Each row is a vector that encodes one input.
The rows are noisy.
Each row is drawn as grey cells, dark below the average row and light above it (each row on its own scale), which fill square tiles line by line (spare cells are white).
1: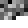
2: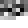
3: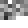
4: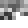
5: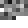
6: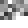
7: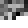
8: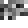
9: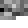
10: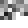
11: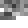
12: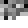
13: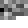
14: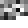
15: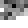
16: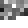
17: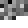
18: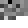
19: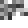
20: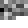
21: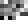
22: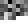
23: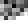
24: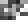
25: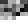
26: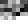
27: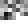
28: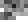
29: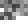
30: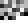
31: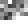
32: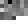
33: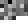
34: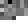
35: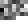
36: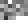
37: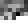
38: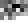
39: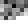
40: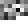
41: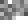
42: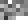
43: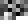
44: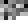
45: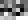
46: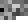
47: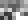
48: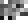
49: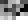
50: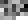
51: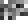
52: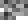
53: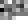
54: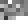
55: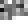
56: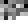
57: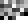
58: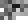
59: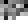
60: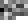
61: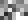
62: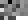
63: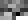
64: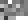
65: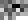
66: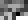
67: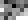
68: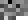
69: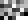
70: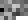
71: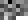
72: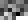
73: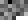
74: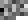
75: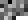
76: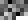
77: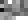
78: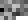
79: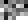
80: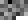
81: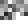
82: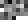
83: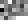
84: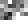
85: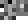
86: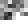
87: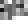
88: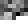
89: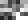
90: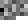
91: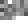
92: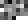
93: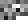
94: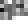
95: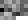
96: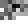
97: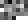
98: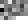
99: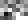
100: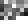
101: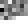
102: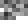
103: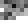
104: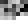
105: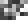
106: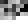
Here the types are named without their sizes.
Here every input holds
four true/false values.
